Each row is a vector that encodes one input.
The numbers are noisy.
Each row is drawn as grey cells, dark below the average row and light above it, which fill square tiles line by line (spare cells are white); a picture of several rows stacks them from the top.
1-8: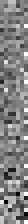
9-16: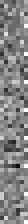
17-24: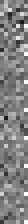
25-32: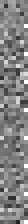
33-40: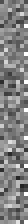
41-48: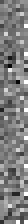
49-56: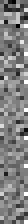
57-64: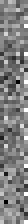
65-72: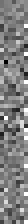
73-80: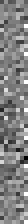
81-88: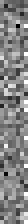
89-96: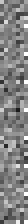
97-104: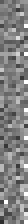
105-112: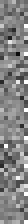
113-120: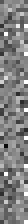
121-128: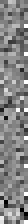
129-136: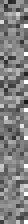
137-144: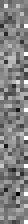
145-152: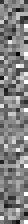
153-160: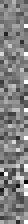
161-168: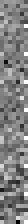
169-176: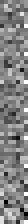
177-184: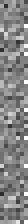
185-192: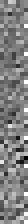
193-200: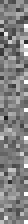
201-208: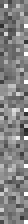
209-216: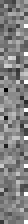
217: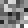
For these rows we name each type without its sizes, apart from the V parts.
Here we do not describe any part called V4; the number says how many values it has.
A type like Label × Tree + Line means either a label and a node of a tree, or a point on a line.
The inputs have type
Bool × List(Line + V4).
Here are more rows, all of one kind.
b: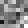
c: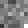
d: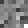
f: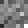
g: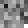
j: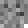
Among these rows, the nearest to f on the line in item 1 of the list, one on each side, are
b and c.
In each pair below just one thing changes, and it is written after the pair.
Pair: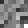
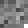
the place on the line in item 1 of the list
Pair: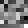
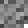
the place on the line in item 1 of the list
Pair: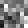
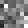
the place on the line in item 1 of the list
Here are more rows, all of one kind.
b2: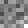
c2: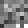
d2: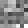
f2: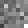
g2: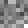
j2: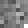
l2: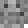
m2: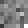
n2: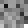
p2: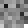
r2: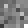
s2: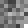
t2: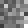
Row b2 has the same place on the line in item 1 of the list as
c2, f2, g2 and r2.
